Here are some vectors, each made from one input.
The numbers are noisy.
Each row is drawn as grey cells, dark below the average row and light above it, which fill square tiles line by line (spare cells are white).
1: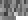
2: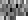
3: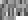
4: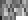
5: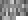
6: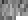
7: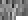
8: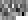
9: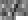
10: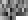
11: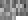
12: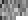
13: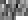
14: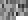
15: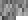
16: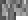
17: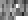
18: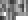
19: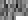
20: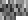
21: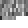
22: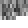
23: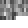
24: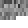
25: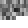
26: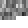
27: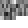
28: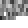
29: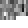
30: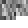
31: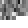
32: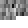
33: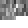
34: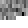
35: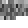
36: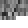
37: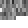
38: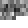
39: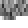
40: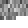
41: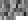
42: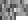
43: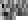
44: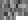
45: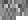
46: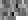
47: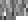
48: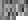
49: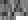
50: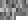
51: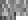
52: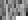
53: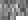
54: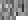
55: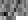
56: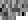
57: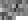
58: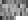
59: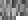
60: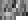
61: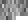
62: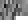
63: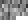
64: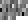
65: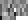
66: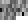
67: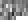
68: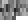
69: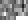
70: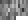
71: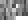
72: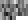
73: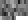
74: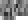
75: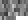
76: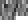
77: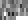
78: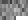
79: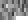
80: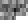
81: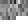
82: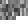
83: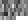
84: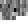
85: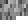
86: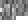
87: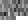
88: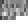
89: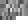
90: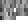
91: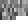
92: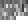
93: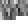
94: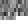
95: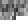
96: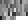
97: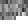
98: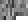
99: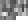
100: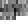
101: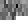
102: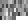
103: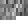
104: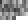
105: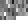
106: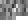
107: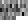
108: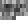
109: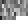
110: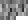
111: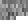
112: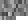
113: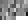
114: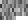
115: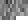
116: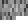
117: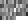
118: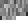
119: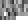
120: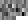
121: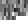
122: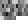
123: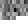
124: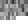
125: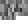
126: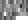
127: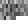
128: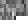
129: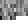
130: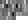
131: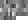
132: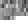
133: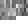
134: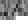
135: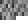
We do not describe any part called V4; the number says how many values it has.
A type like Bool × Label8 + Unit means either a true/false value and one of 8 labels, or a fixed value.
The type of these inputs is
Bool × (Line8 + V4).
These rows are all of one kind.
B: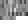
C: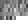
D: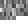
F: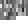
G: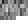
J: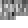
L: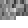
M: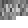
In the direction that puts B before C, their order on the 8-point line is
D, L, B, C, G, M, F, J.
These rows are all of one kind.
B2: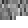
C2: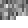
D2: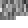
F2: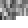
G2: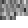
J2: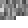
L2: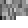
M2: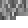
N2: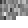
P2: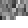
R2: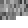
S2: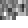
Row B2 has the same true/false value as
C2, D2, J2 and R2.
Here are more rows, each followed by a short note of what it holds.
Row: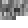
a true/false value and a value of V4
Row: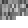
a point on an 8-point line and a true/false value
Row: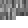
a point on an 8-point line and a true/false value
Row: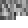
a point on an 8-point line and a true/false value
